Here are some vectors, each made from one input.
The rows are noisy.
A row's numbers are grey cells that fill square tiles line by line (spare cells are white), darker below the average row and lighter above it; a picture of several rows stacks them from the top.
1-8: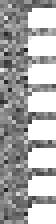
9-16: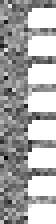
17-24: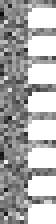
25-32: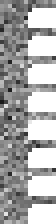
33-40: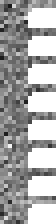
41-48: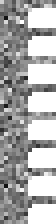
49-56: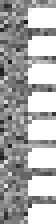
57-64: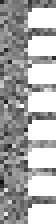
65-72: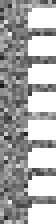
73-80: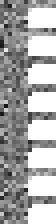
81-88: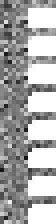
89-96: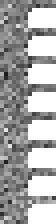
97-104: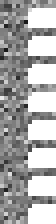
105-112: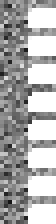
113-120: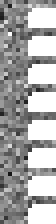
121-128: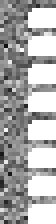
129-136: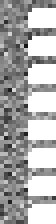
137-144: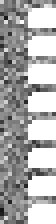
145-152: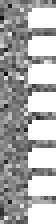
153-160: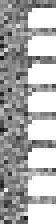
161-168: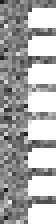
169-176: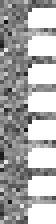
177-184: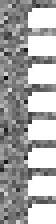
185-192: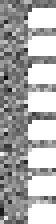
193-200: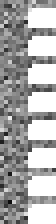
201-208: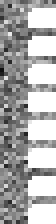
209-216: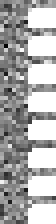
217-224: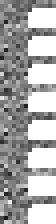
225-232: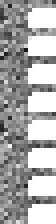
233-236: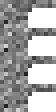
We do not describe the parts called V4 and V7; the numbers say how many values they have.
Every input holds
either a node of a 9-node tree and a value of V7, or a list of up to two items, each a true/false value and a value of V4.
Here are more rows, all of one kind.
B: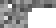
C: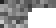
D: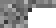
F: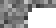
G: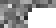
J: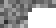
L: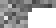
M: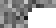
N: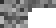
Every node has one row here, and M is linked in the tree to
D and G.
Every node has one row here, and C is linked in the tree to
N.
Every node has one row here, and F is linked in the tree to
D and J.
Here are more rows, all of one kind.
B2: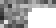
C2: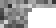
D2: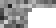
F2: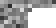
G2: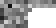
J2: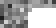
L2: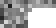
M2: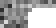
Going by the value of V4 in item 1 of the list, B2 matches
J2 and L2.
